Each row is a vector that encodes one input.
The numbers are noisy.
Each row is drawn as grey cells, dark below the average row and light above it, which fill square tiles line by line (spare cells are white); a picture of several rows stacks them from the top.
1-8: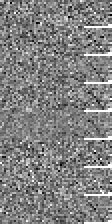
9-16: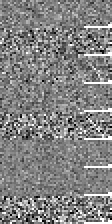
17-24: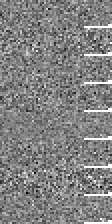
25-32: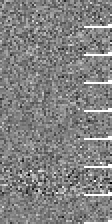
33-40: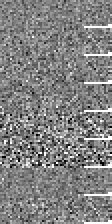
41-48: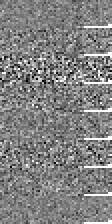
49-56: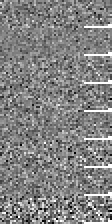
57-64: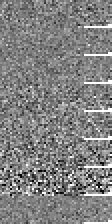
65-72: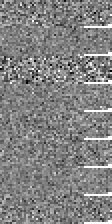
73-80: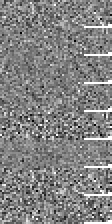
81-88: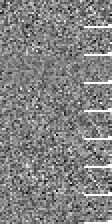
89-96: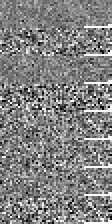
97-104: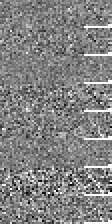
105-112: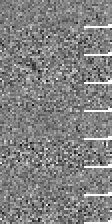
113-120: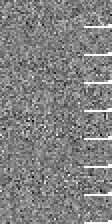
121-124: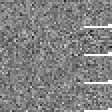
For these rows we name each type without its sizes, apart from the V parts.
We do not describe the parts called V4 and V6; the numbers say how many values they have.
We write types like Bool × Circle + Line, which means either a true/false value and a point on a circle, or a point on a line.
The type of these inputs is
(Bool × Bool × Bool + Unit) × V6 + Label × V4.
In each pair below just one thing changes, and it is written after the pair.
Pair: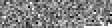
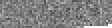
one of the three true/false values
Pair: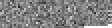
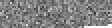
one of the three true/false values
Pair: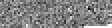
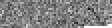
one of the three true/false values
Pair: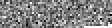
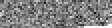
one of the three true/false values
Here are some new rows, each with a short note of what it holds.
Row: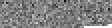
a value of V6
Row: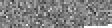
three true/false values and a value of V6
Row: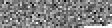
a value of V6
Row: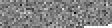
a label and a value of V4
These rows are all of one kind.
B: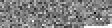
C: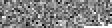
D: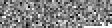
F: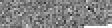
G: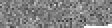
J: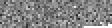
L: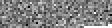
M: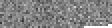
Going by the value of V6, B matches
D and J.
